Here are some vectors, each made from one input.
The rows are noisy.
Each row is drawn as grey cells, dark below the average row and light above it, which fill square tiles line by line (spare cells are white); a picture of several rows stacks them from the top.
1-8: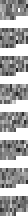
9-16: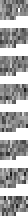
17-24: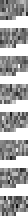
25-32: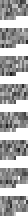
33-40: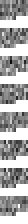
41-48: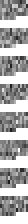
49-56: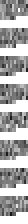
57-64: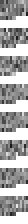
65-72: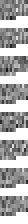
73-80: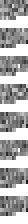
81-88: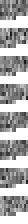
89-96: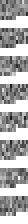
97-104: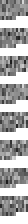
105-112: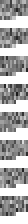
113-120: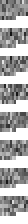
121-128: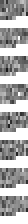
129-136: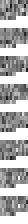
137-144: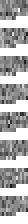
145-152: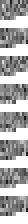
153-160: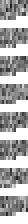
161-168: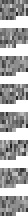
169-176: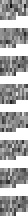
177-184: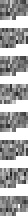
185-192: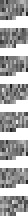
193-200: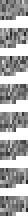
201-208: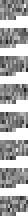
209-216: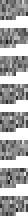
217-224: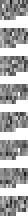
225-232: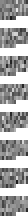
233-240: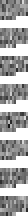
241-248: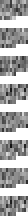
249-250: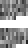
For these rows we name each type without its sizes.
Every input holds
either three true/false values, or a list of points on a circle.
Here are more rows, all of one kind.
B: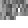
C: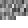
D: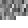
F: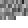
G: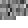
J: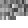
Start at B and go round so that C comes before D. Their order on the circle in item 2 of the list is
B, F, J, C, D, G.
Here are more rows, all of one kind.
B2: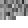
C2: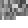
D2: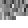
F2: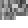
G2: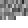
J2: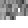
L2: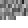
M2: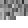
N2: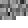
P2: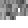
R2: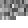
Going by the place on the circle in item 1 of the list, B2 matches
D2, M2 and R2.
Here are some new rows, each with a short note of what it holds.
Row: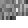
three true/false values
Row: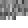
a list of one item
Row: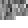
a list of two items
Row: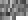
a list of one item
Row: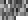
the empty list
